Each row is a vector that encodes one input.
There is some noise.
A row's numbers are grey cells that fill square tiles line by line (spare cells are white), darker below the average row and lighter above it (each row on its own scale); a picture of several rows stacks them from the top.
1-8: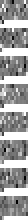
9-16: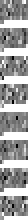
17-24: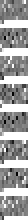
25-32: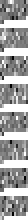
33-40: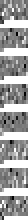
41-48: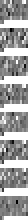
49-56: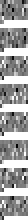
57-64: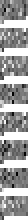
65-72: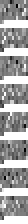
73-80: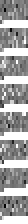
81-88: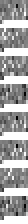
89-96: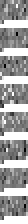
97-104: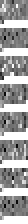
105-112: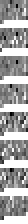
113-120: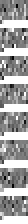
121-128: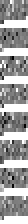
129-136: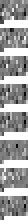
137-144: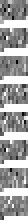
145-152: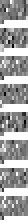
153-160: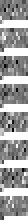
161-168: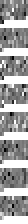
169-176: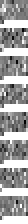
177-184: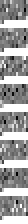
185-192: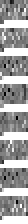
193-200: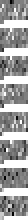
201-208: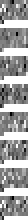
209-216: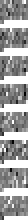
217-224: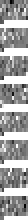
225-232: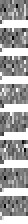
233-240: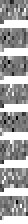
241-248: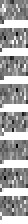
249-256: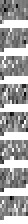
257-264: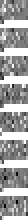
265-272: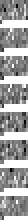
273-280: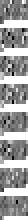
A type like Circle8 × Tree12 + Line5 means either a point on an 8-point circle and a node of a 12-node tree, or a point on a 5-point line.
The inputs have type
Line9 × Line11.
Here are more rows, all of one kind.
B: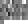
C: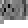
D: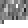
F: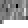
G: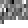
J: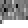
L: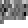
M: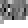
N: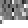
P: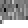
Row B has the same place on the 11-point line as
L and M.
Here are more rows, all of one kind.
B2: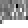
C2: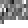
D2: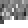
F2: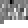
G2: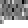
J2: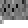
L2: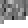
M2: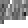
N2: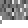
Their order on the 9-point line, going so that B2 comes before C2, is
G2, N2, L2, J2, D2, M2, B2, C2, F2.
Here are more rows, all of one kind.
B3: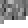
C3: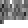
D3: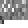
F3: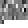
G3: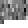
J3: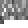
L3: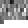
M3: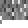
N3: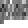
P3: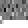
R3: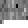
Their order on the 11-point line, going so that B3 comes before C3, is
J3, G3, F3, D3, B3, N3, C3, R3, L3, P3, M3.
